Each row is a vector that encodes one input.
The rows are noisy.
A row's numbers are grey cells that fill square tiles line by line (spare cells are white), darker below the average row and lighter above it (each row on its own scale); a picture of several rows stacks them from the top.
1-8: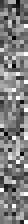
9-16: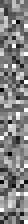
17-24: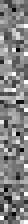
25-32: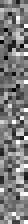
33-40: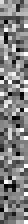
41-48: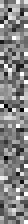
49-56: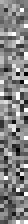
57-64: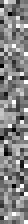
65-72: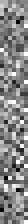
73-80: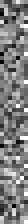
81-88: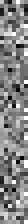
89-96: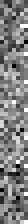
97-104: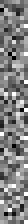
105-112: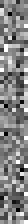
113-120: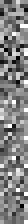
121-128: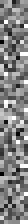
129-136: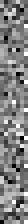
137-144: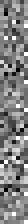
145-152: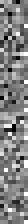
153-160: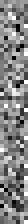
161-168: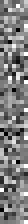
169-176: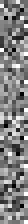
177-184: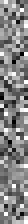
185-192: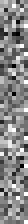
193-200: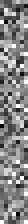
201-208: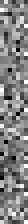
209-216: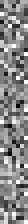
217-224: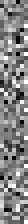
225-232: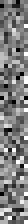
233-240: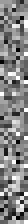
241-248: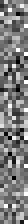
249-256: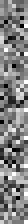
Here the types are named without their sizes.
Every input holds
a point on a line, together with either a point on a circle, or a point on a line.
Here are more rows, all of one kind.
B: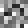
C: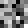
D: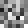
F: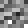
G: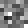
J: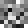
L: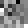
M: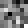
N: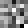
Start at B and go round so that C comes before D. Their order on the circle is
B, N, M, L, C, F, G, D, J.
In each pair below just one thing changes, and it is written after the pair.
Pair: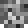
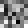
the place on the line
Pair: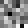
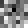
the place on the circle
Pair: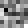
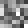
the place on the circle
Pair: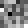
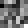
the place on the line
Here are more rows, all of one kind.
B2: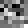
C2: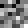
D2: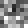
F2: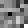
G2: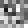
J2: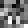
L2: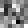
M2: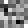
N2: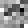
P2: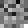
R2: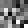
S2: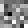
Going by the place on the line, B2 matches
J2 and R2.
